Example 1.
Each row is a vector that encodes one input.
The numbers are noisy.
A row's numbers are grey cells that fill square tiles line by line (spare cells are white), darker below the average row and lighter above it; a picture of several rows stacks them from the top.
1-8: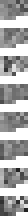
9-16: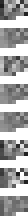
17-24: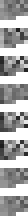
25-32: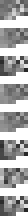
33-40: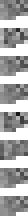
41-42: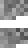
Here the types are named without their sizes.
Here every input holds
a point on each of two lines.
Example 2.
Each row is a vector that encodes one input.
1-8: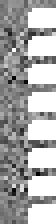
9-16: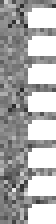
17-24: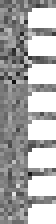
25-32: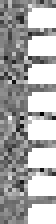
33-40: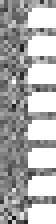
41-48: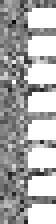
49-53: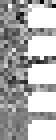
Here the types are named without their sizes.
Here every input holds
either a fixed value, or three true/false values.
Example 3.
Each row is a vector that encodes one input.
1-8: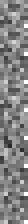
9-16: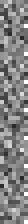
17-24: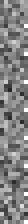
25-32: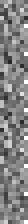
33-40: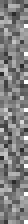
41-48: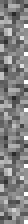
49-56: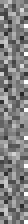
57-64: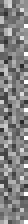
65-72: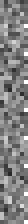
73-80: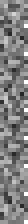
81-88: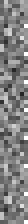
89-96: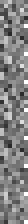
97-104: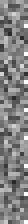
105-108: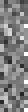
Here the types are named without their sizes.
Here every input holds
three true/false values.
